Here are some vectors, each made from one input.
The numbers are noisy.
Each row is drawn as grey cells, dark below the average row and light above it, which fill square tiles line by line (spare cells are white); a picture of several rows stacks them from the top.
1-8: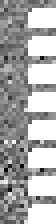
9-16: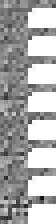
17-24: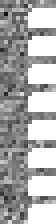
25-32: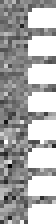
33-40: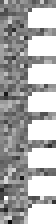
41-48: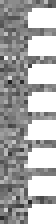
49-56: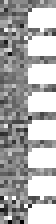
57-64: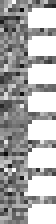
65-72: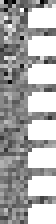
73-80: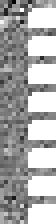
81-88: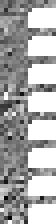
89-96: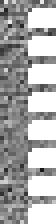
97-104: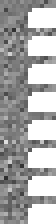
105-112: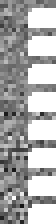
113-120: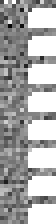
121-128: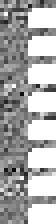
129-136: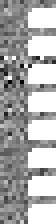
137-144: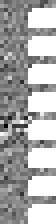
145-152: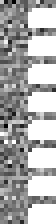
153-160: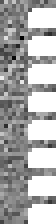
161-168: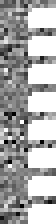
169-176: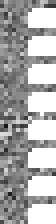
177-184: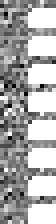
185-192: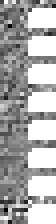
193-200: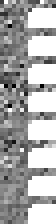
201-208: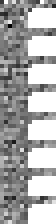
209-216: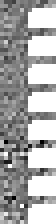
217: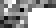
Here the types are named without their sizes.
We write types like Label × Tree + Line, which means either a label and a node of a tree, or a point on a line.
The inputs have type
Circle × Circle + List(Line).
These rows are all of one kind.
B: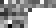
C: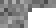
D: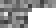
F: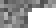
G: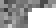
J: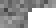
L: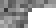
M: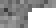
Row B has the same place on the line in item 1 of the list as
J and M.
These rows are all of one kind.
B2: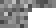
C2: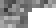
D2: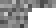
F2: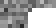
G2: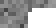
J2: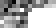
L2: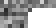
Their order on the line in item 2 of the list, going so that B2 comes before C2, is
F2, J2, D2, G2, B2, C2, L2.
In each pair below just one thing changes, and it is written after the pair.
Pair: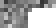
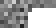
the place on the line in item 1 of the list
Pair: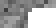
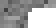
the place on the line in item 2 of the list
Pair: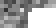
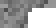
the place on the line in item 1 of the list
